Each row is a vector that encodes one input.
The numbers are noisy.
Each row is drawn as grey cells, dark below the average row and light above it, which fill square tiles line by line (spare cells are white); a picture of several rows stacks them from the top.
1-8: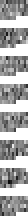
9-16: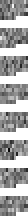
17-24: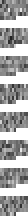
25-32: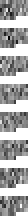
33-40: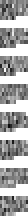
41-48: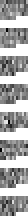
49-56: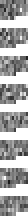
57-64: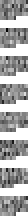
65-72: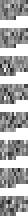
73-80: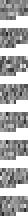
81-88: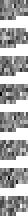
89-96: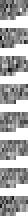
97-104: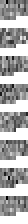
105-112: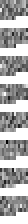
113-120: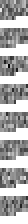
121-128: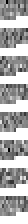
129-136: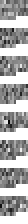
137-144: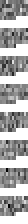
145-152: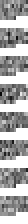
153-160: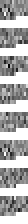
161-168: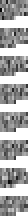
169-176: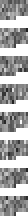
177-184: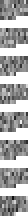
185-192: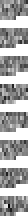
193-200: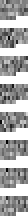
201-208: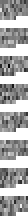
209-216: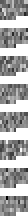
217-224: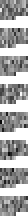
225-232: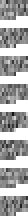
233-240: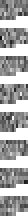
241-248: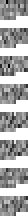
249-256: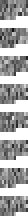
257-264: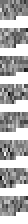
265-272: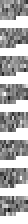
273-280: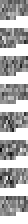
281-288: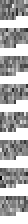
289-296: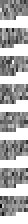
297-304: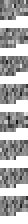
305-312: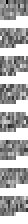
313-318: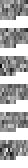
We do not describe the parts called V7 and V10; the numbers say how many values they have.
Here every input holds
either a point on an 8-point circle and a true/false value, or a value of V7 and a value of V10.
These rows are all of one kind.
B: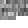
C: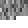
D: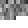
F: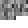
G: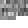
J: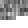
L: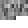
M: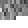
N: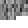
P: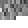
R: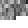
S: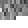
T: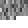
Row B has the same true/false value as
G and J.
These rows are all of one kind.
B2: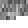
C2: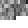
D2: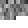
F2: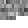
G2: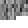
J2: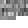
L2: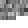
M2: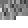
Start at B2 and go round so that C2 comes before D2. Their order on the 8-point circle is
B2, G2, L2, F2, J2, C2, D2, M2.
